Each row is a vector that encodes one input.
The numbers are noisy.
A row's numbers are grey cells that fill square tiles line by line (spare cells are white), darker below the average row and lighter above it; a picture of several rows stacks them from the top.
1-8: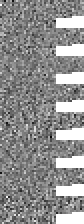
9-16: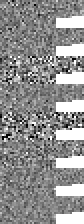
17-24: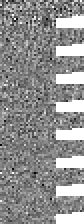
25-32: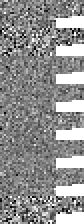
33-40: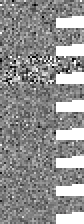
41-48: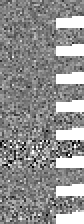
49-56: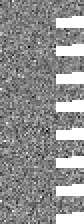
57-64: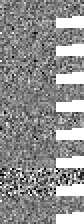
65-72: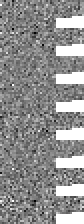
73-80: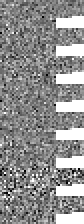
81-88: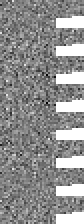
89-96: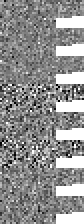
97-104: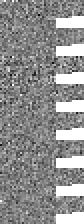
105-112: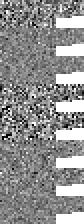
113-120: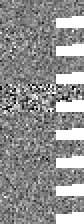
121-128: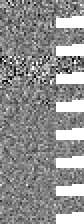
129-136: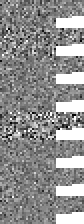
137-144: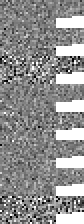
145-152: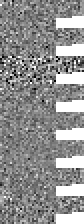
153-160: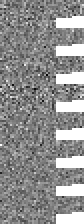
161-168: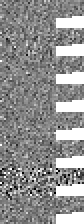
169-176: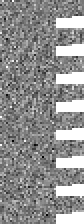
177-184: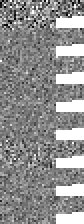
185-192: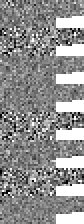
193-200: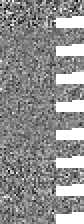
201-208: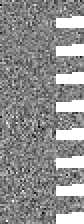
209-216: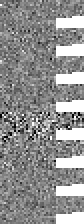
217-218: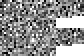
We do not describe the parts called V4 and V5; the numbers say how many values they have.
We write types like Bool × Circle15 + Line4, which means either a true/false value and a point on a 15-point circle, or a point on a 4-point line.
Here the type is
Bool × Circle8 × (Tree9 + V5) + V4.
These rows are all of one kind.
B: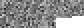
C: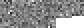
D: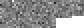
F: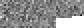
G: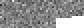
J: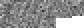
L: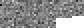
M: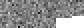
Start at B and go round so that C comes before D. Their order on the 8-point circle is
B, C, J, M, F, G, D, L.
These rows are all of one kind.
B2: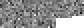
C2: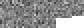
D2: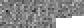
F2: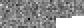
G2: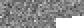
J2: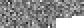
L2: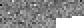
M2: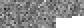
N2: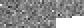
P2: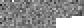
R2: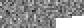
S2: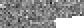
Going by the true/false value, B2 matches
C2, J2, L2 and P2.
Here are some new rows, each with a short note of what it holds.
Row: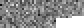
a point on an 8-point circle, a true/false value and a value of V5
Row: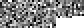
a value of V4
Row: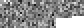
a point on an 8-point circle, a true/false value and a value of V5
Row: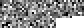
a value of V4
